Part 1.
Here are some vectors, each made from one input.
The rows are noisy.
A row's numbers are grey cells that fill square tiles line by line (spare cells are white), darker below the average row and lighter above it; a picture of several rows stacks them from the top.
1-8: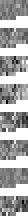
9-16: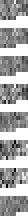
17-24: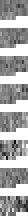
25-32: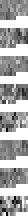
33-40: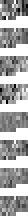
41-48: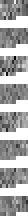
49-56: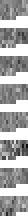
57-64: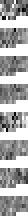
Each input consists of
either a point on each of two 6-point circles, or a fixed value.
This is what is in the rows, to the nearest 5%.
About 95% of them hold a point on each of two 6-point circles. The rest hold a fixed value.
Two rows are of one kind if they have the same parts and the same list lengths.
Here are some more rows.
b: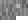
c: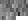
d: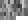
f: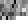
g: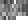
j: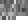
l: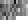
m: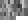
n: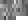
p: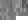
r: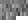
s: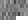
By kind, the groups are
b, c, f, g, j, l, n, p, r, s
d, m

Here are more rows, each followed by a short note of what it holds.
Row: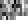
a fixed value
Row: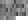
a point on each of two 6-point circles
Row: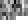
a fixed value
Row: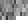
a point on each of two 6-point circles
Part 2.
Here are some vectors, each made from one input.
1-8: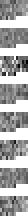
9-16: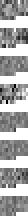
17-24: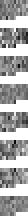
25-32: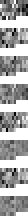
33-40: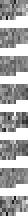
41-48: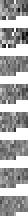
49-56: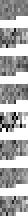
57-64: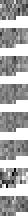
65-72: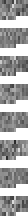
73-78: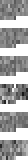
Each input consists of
a list of up to two points on a 6-point circle.
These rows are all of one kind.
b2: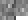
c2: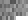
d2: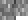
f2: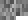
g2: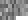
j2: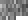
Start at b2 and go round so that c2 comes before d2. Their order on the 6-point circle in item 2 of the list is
b2, g2, f2, c2, d2, j2.
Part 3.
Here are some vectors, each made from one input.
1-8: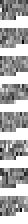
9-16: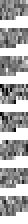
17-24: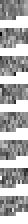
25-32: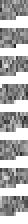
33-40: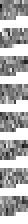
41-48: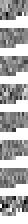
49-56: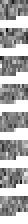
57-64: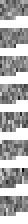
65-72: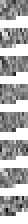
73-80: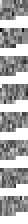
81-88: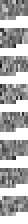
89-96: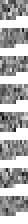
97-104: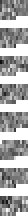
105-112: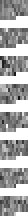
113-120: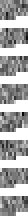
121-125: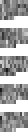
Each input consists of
a point on a 13-point circle and a point on a 12-point line.
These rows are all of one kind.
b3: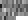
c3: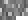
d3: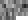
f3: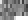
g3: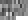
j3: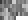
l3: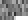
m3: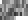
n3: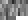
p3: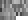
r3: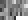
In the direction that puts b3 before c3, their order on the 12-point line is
j3, r3, p3, b3, l3, m3, f3, g3, n3, d3, c3.
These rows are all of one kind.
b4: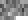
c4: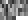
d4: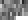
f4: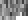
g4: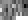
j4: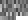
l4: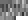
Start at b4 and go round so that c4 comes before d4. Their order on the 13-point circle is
b4, c4, l4, j4, d4, f4, g4.
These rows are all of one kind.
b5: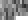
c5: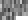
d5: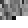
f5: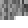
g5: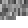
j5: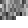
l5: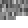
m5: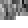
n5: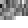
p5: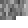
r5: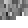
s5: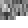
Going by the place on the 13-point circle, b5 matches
f5 and m5.
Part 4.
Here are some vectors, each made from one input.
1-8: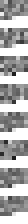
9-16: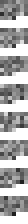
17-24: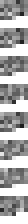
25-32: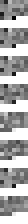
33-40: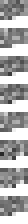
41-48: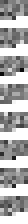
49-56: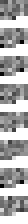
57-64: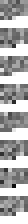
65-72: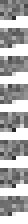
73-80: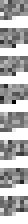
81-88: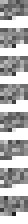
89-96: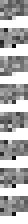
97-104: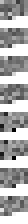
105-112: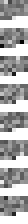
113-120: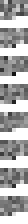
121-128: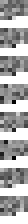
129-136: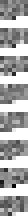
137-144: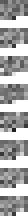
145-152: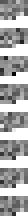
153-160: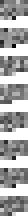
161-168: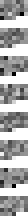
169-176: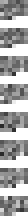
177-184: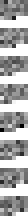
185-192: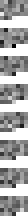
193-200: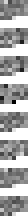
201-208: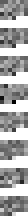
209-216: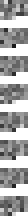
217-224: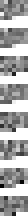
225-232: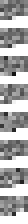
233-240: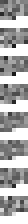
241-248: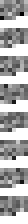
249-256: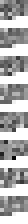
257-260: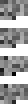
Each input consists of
a point on a 10-point line and a true/false value.
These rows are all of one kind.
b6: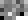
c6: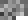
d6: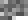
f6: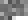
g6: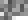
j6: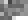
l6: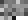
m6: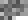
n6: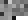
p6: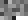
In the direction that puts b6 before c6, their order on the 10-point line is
b6, n6, p6, d6, m6, f6, j6, c6, g6, l6.
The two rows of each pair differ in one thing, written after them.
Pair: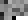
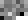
the true/false value
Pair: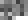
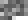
the place on the 10-point line
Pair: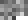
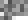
the true/false value
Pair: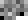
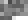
the place on the 10-point line
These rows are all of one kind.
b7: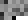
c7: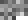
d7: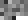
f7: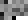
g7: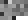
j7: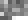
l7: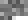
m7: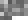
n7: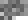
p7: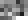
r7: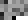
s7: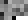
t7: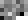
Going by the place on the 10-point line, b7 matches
f7, r7, s7 and t7.
